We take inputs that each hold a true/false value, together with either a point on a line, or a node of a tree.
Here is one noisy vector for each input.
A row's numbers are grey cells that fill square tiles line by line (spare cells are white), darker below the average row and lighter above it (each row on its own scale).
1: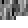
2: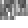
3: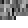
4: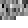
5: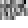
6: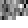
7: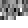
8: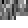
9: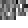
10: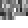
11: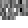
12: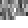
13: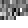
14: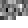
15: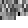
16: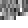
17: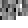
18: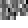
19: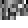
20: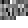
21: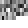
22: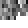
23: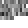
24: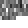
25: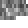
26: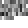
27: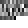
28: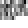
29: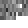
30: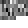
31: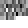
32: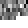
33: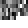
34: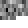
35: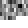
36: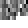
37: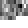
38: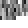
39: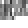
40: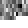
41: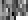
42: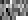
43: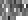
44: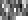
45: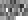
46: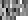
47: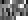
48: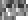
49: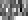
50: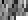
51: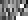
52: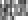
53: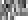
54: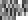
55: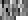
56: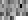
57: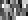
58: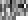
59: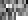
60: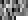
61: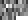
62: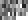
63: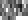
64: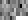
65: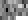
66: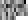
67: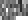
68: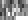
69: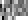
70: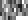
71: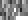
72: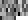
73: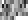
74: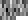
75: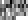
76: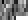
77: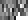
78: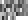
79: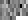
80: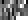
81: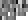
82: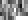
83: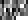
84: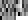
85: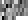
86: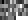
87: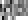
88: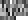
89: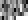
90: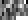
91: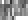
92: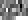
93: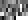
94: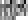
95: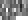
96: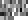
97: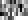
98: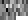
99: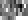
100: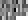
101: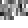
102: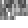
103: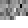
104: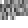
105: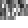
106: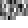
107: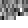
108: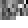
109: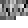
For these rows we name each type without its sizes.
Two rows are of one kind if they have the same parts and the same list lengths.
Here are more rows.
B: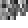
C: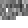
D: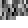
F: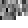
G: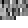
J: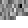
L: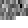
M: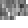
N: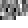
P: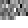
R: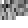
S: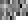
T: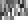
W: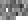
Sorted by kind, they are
B, C, D, G, J, L, P, S, W
F, M, N, R, T

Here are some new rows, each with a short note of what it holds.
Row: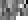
a point on a line and a true/false value
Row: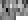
a point on a line and a true/false value
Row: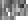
a node of a tree and a true/false value
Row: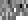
a point on a line and a true/false value
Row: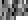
a point on a line and a true/false value
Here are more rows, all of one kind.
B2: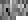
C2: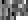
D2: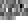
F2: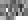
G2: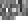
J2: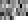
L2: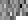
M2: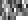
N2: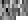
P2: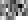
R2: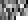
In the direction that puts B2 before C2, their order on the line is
N2, L2, B2, J2, R2, M2, P2, F2, C2, G2, D2.
